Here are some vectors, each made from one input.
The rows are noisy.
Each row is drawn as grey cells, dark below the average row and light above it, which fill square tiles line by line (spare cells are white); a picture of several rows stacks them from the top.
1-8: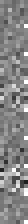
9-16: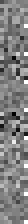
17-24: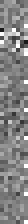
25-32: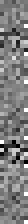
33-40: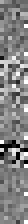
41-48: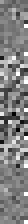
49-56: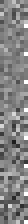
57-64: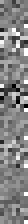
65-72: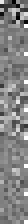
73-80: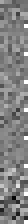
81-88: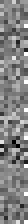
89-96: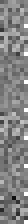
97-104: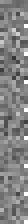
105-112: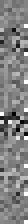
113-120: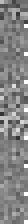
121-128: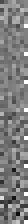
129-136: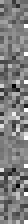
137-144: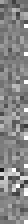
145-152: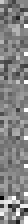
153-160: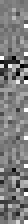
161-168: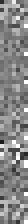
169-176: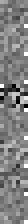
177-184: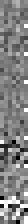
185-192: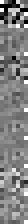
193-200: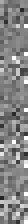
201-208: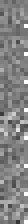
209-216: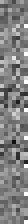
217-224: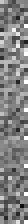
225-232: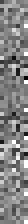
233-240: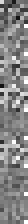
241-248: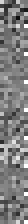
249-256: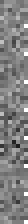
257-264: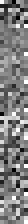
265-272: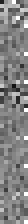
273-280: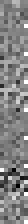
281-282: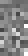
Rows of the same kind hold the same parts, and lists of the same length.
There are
2 kinds of row.
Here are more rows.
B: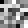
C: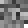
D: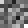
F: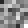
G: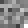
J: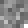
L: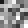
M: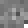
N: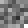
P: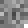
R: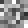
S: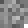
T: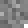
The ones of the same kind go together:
B, C, F, G, J, L, M, S
D, N, P, R, T

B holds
a point on a 10-point line.
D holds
one of 6 labels.
